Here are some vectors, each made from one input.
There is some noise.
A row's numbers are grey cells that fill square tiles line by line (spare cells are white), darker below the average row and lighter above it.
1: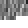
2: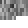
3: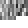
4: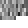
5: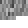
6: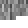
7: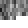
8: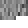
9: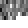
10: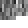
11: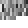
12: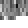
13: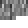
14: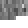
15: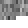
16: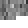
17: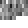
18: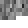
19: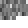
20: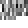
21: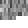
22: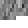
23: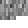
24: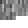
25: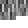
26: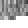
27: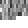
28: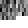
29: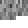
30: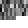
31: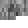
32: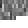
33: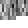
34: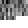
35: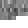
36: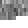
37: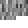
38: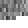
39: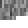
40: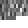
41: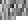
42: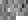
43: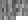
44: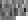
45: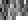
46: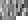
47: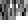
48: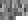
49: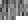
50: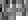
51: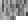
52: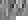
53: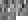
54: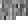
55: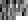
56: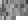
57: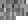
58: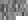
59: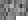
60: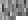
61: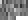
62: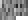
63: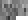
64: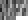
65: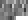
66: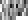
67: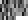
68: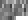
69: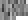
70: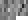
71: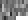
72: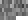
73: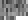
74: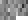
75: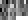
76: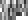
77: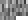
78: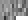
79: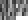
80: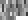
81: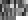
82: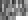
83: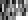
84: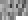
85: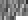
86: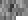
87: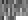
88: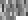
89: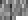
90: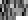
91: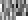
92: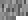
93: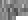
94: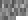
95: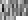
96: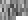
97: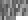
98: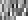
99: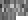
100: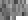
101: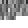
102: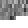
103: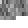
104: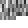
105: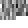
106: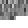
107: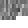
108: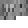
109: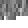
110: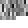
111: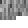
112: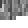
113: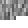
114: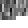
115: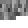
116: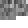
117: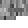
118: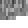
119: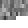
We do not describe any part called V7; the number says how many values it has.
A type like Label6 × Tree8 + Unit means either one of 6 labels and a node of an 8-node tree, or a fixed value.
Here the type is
Circle8 × (Circle11 + V7).
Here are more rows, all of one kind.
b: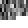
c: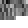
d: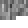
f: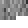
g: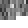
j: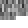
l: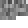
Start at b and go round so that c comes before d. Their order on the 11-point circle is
b, c, d, j, f, g, l.
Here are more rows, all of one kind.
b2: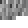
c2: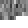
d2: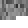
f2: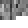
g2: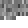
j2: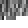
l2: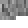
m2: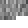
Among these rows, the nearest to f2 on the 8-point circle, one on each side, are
b2 and c2.
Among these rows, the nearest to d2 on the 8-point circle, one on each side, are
l2 and m2.
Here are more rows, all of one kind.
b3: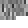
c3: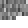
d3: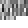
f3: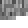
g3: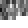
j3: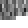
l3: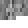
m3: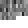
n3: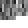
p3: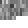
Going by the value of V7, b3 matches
g3 and l3.
